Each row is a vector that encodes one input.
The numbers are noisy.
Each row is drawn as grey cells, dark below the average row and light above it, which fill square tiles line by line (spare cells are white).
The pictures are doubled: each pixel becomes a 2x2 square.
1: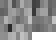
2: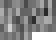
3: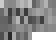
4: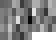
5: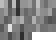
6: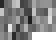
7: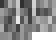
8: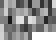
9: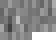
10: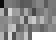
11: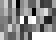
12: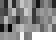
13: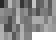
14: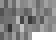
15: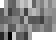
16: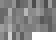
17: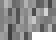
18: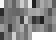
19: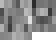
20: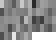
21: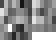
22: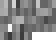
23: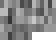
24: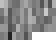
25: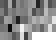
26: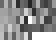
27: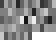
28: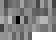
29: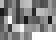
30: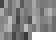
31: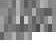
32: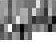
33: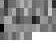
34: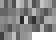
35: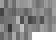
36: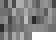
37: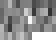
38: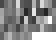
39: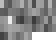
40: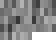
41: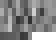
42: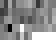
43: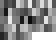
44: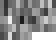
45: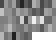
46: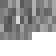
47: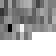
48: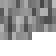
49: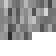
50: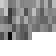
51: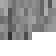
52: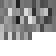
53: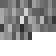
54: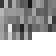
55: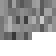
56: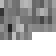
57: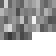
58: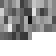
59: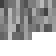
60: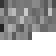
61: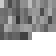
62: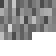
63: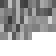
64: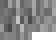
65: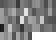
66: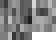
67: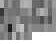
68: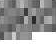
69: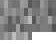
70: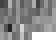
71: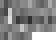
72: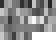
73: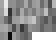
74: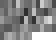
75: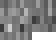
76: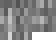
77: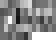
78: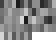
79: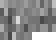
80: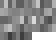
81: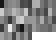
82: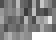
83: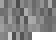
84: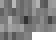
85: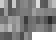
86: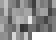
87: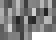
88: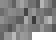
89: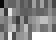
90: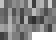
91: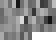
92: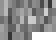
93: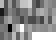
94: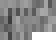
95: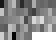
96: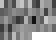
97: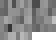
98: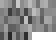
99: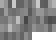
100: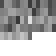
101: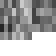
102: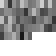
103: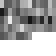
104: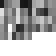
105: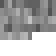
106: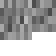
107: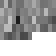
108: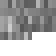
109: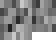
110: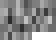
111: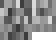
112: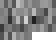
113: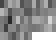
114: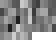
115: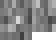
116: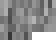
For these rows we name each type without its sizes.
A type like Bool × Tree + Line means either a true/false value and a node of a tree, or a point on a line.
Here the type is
Line × (Tree + Unit).
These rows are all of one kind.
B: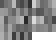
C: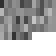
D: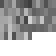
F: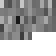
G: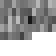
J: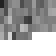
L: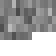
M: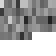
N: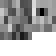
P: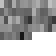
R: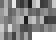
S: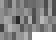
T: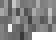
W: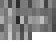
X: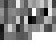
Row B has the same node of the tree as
F, M, N and P.
